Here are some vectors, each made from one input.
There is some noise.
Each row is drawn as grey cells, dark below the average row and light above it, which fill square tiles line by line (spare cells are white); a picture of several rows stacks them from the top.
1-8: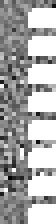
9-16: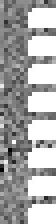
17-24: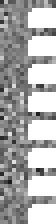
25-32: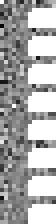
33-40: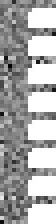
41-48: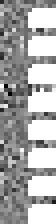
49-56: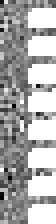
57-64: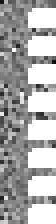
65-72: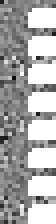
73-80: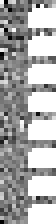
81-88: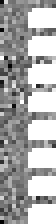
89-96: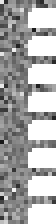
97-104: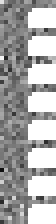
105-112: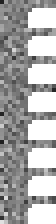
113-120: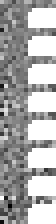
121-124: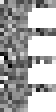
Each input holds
a point on an 8-point line, together with either a point on an 8-point line, or a node of each of two 9-node trees.
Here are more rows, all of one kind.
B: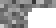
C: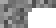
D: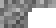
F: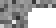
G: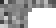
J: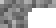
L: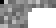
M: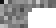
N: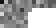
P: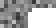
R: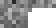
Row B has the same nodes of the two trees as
M and N.
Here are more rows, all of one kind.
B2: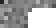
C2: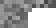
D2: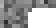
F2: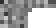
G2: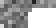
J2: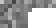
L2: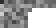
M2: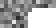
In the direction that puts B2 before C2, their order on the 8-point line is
F2, B2, L2, C2, D2, J2, G2, M2.
